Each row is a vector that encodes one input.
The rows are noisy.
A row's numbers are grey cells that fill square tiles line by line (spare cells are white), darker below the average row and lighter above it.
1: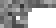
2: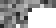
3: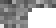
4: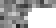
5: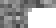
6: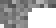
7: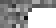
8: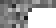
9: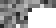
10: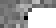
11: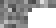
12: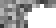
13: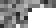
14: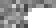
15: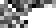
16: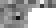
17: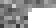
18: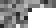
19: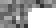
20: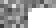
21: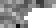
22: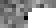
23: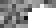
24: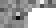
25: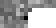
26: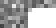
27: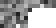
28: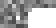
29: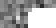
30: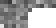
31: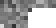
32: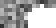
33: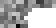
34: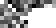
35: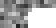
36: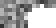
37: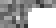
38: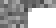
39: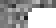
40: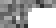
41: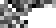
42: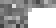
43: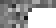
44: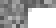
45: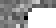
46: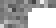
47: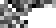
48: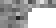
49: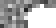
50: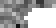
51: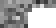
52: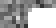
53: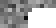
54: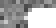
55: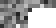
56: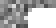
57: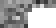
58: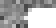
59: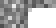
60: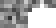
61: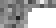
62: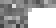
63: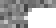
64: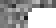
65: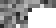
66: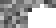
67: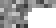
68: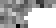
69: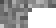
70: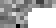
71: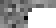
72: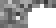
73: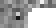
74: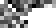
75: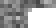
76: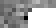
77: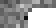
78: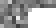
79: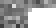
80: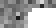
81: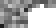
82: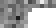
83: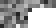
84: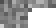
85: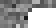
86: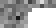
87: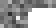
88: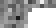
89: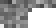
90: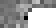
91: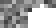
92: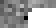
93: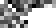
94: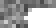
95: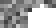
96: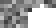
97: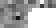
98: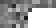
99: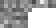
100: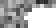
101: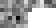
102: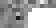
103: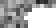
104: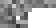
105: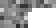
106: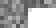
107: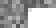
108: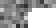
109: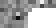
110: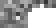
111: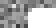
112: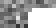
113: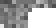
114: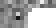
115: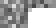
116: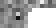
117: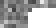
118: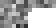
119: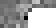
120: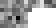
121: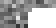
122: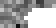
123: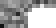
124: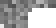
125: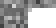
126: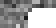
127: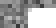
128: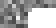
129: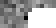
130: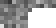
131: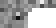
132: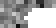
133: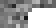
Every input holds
a list of up to two items, each either a point on a 5-point line, or a point on a 7-point line.
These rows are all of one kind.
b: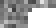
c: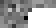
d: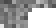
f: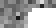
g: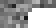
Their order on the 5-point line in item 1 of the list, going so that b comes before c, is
f, b, d, c, g.
